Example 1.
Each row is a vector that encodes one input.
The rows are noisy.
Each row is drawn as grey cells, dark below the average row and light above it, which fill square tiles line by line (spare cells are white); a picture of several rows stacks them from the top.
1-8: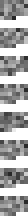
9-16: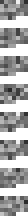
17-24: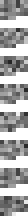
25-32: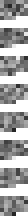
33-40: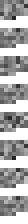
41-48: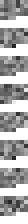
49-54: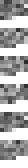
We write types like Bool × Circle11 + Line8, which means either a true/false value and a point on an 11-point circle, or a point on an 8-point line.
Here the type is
Line8.
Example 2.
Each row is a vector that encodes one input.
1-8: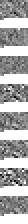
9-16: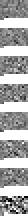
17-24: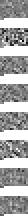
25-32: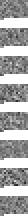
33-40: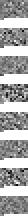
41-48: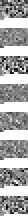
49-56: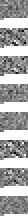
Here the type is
Line7 × Line7 + Unit.
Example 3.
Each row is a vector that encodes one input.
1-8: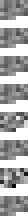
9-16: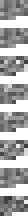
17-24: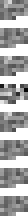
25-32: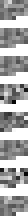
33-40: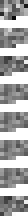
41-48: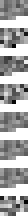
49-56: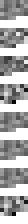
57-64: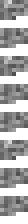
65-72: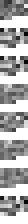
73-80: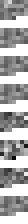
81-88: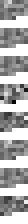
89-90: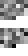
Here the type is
Line6.
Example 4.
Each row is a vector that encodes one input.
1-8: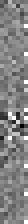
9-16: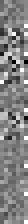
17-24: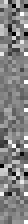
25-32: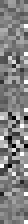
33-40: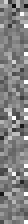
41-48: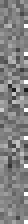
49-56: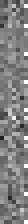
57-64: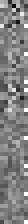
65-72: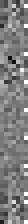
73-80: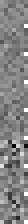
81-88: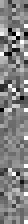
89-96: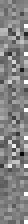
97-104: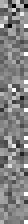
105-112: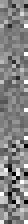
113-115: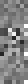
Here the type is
Label10.
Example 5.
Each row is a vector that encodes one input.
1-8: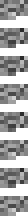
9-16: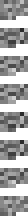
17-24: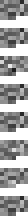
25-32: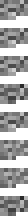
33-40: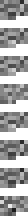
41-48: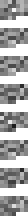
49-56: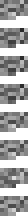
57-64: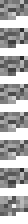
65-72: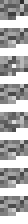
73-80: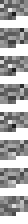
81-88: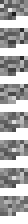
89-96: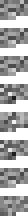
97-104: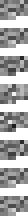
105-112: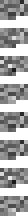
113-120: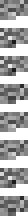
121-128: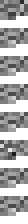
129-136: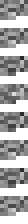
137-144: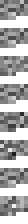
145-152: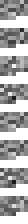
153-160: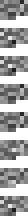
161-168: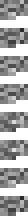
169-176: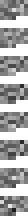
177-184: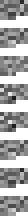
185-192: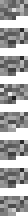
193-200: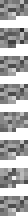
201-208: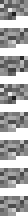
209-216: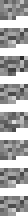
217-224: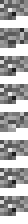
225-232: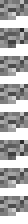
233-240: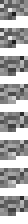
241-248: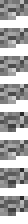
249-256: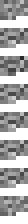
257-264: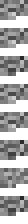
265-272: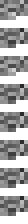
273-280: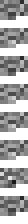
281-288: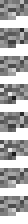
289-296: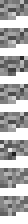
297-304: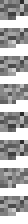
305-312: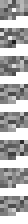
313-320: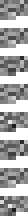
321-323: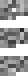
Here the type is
Line6.
